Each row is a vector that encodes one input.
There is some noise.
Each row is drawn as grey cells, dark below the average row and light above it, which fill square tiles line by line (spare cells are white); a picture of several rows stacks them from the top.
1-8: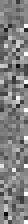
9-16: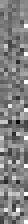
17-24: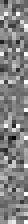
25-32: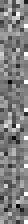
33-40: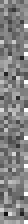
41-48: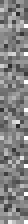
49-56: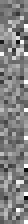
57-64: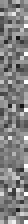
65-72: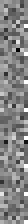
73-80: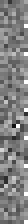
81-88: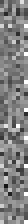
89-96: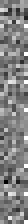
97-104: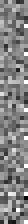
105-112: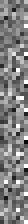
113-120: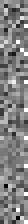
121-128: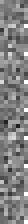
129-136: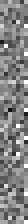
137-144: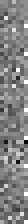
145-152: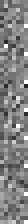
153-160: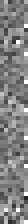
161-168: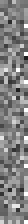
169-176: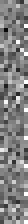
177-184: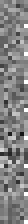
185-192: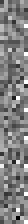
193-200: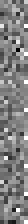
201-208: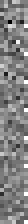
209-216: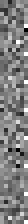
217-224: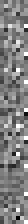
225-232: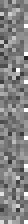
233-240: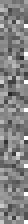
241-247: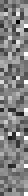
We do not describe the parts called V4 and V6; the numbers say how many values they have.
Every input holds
either a point on a 5-point circle, a true/false value and a value of V4, or a node of an 8-node tree, or a value of V6.
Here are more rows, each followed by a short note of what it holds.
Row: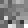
a point on a 5-point circle, a true/false value and a value of V4
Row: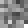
a node of an 8-node tree
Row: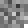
a point on a 5-point circle, a true/false value and a value of V4
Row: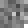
a point on a 5-point circle, a true/false value and a value of V4
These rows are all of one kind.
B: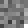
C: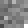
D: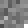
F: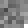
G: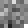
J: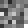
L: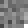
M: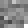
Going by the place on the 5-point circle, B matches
D and F.
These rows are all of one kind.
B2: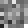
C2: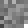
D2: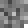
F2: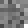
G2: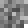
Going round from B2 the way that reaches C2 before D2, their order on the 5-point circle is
B2, C2, F2, D2, G2.
